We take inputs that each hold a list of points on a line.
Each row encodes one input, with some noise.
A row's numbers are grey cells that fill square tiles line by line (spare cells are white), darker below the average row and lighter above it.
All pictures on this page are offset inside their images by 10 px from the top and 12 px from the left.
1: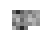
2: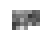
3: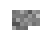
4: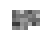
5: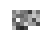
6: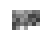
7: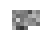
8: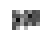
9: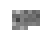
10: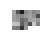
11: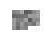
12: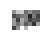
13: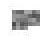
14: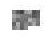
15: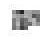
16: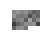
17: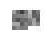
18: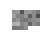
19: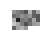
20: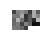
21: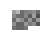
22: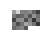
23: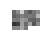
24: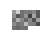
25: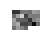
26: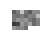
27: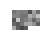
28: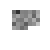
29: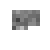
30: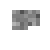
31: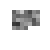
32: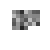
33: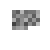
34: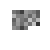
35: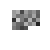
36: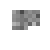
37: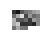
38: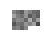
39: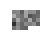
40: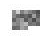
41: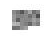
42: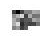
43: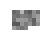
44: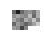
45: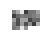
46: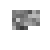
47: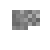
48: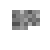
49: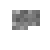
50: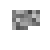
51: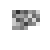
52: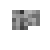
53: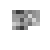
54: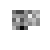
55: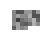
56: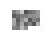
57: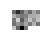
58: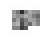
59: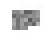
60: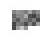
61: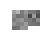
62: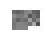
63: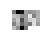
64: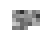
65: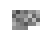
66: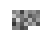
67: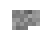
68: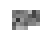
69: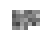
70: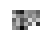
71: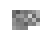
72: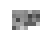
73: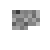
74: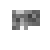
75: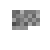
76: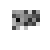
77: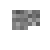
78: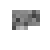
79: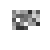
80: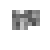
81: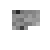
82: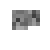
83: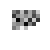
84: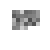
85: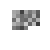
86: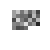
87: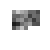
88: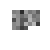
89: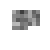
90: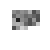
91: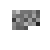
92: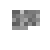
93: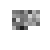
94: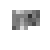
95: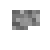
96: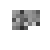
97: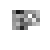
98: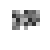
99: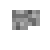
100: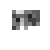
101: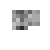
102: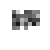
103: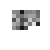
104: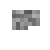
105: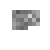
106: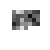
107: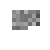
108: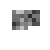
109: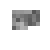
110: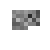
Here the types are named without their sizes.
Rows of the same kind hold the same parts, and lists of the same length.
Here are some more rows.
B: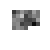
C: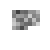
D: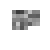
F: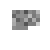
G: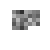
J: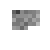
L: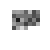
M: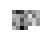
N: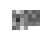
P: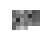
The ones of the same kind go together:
B
C, F, J, M
D, G, L, N, P

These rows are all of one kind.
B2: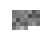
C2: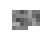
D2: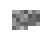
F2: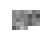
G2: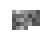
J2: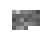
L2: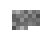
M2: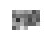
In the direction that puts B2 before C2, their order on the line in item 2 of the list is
D2, F2, G2, L2, B2, C2, J2, M2.
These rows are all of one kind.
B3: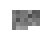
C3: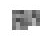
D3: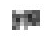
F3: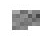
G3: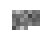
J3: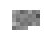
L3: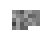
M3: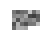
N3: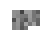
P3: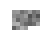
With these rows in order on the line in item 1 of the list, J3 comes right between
F3 and P3.
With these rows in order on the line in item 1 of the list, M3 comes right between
B3 and L3.
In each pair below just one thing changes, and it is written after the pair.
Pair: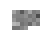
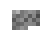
the place on the line in item 1 of the list
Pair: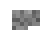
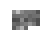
the place on the line in item 2 of the list
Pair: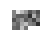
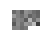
the place on the line in item 1 of the list
